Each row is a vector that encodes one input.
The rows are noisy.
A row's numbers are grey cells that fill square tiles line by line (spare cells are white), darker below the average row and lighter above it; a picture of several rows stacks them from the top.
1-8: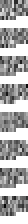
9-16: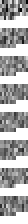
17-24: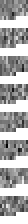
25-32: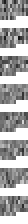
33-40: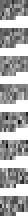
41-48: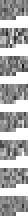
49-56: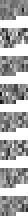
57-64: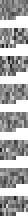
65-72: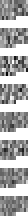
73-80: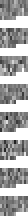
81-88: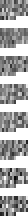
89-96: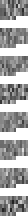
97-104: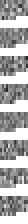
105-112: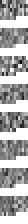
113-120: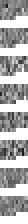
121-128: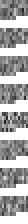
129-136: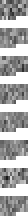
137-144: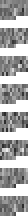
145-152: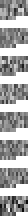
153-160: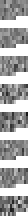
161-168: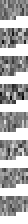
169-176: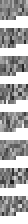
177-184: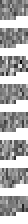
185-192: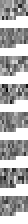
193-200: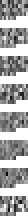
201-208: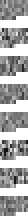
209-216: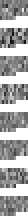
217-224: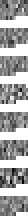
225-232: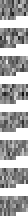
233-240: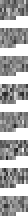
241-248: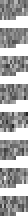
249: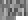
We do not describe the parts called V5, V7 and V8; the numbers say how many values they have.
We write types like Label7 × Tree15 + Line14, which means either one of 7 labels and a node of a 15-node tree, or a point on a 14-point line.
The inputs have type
Bool × (Line6 + (Line9 + V8) × V5 × V7).
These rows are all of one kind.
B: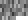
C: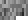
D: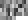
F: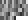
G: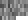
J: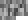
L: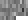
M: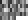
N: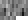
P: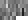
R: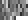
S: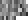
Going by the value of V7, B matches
C, F and G.
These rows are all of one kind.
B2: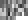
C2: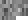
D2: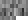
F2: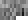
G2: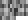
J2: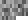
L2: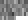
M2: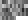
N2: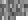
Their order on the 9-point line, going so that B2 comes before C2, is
L2, B2, D2, M2, C2, J2, G2, N2, F2.
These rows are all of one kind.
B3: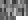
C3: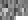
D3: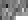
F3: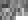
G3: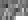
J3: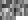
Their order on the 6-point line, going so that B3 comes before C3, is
B3, G3, D3, C3, F3, J3.
